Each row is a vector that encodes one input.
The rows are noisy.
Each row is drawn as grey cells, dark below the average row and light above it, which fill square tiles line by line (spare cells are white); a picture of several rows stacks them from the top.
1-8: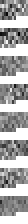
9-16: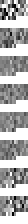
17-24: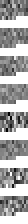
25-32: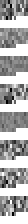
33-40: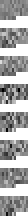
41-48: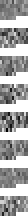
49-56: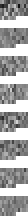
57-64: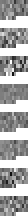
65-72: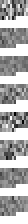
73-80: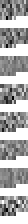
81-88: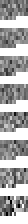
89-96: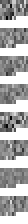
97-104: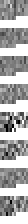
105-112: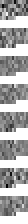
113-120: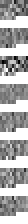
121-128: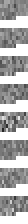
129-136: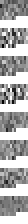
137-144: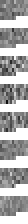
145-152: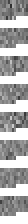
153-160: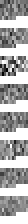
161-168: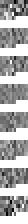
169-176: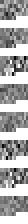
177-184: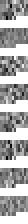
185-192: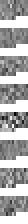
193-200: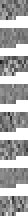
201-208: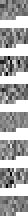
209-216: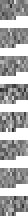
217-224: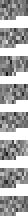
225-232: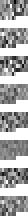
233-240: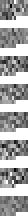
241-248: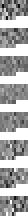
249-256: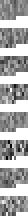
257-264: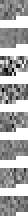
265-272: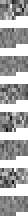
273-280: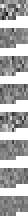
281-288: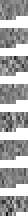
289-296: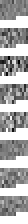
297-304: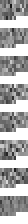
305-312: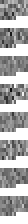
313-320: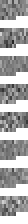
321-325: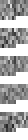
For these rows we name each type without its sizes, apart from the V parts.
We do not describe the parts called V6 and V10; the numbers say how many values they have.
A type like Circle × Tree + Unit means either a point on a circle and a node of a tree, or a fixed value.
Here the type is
(Circle + V6) × (Line × Line + V10).
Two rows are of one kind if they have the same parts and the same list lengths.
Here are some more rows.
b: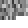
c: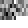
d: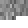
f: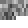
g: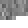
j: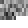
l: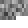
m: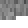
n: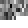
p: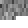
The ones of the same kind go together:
b, c
d, l, m, n
f, g, j
p

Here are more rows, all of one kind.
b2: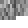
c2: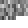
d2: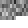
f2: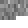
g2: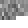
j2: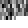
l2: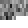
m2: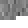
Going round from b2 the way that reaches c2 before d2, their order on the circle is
b2, g2, j2, f2, c2, l2, m2, d2.
